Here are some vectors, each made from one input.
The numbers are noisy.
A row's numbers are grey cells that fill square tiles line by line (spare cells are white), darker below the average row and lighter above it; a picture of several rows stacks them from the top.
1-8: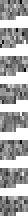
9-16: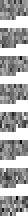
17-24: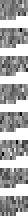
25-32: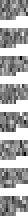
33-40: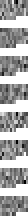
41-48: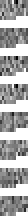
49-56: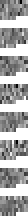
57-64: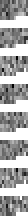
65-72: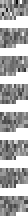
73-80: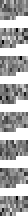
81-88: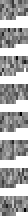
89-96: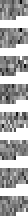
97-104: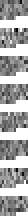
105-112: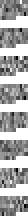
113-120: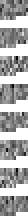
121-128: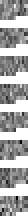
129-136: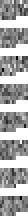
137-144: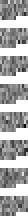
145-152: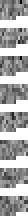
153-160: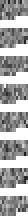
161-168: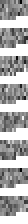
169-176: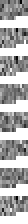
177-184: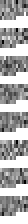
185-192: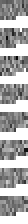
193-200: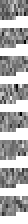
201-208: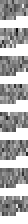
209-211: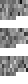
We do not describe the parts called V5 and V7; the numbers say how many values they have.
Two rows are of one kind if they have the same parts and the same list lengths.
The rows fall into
4 kinds.
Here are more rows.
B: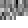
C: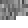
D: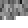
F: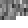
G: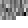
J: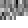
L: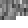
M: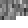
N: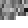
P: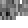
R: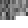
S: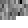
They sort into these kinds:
B, J
C, F, L, M, P
D, G, N, S
R

